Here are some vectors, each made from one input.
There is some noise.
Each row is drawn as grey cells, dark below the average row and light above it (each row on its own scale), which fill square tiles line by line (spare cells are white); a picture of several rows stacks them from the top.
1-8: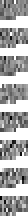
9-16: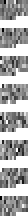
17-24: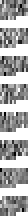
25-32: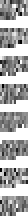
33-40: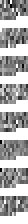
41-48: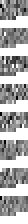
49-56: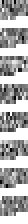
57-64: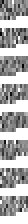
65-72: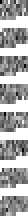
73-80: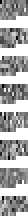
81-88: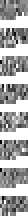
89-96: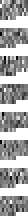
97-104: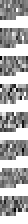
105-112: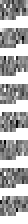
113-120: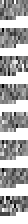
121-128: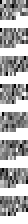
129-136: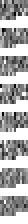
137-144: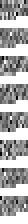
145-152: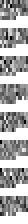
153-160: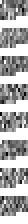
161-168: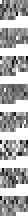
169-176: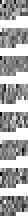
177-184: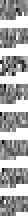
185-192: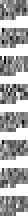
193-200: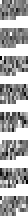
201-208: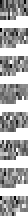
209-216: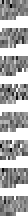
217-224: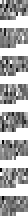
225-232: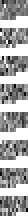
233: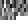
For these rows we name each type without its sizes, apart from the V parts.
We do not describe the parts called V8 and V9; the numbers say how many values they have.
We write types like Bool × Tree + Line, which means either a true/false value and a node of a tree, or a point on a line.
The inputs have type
(Bool × Bool × Bool × Bool + V9) × Label × V8 + Unit.
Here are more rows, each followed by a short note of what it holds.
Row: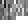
a label, a value of V8 and a value of V9
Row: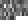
a label, four true/false values and a value of V8
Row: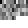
a label, a value of V8 and a value of V9
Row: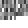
a label, four true/false values and a value of V8
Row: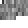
a label, four true/false values and a value of V8
